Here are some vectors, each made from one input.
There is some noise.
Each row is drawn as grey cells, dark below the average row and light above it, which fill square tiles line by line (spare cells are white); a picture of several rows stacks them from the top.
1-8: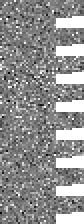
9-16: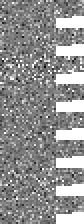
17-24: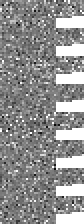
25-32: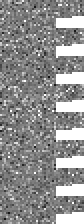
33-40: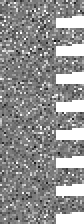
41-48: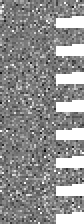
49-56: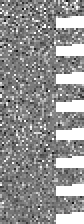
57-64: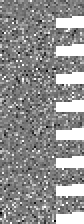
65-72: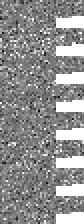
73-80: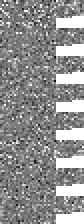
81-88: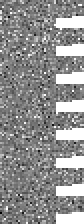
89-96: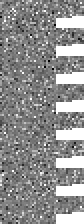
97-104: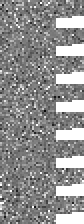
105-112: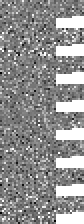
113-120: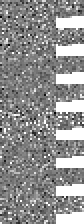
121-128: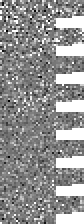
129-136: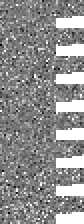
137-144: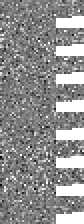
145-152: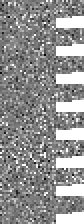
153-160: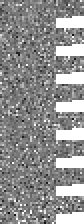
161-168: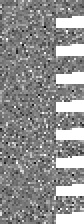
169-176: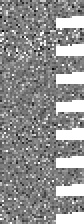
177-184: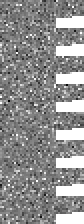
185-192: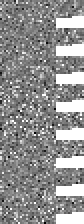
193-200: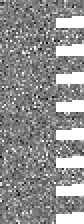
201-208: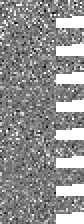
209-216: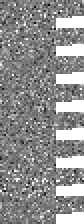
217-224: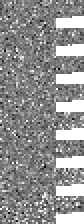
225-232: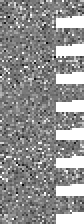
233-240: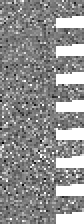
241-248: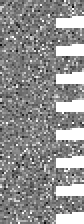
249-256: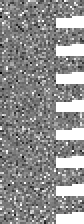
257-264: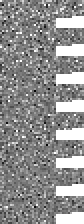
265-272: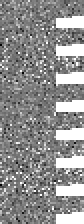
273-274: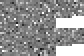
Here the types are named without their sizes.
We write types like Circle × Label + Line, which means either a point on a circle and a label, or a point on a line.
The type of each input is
List(Line) × (Tree + Unit).
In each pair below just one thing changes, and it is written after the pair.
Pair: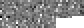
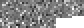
the node of the tree
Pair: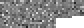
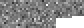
the place on the line in item 2 of the list
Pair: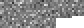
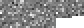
the place on the line in item 2 of the list
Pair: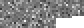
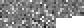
the node of the tree
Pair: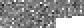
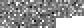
the place on the line in item 2 of the list
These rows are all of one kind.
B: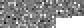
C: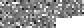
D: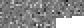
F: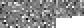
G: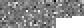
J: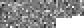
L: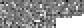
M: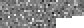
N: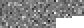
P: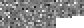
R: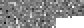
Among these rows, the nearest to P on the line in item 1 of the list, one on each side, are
J and M.
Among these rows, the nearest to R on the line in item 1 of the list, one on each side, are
B and D.
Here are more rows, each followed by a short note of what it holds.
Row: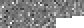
a list of one item
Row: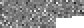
a node of a tree, together with a list of two items
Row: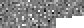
a list of two items
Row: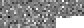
a node of a tree, together with the empty list
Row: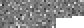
a list of two items
